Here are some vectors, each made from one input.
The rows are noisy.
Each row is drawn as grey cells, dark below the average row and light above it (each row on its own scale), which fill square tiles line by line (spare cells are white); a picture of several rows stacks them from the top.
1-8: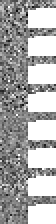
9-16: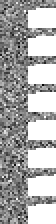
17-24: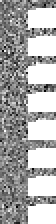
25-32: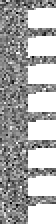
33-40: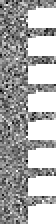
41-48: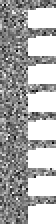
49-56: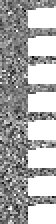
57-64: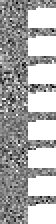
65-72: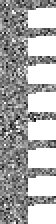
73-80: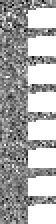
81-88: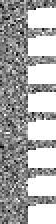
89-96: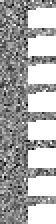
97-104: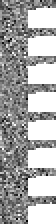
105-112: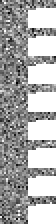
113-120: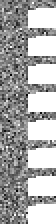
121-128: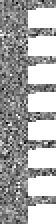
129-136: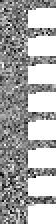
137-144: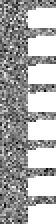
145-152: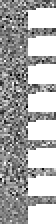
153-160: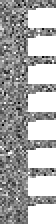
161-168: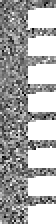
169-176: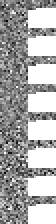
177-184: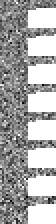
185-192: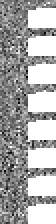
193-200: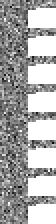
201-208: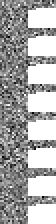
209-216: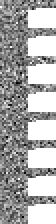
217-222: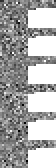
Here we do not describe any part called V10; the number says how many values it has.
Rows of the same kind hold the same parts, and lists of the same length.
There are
2 kinds of row.
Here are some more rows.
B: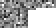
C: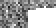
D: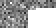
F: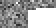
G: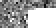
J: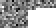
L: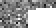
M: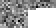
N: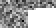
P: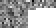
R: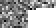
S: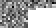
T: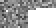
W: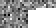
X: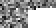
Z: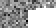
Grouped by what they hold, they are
B, C, F, J, R, T, W, Z
D, G, L, M, N, P, S, X

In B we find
a point on a 5-point line, three true/false values and a value of V10.
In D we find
a node of a 20-node tree.
